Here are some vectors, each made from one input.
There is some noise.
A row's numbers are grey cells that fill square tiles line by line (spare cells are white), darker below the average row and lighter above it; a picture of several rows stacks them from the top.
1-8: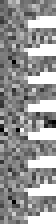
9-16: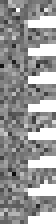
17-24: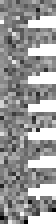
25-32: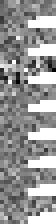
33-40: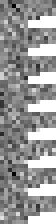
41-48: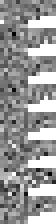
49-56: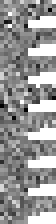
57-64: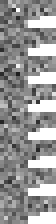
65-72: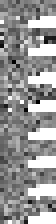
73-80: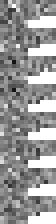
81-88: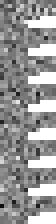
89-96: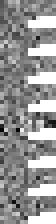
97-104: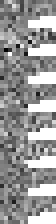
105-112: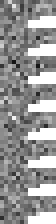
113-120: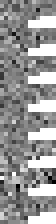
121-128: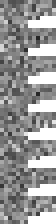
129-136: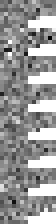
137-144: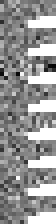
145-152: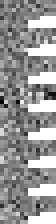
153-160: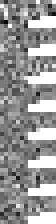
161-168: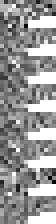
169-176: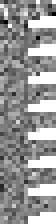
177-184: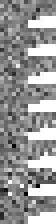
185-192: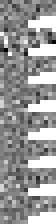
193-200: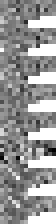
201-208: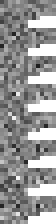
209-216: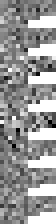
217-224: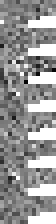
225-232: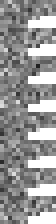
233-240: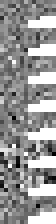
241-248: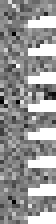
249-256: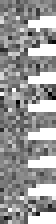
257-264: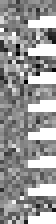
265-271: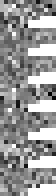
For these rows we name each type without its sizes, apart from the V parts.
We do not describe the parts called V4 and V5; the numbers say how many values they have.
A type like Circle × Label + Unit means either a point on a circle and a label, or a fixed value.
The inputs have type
Bool × List(Line) + V4 × V5.
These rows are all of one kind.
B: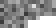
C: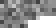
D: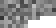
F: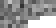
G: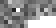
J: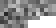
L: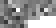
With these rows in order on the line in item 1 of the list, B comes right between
D and F.
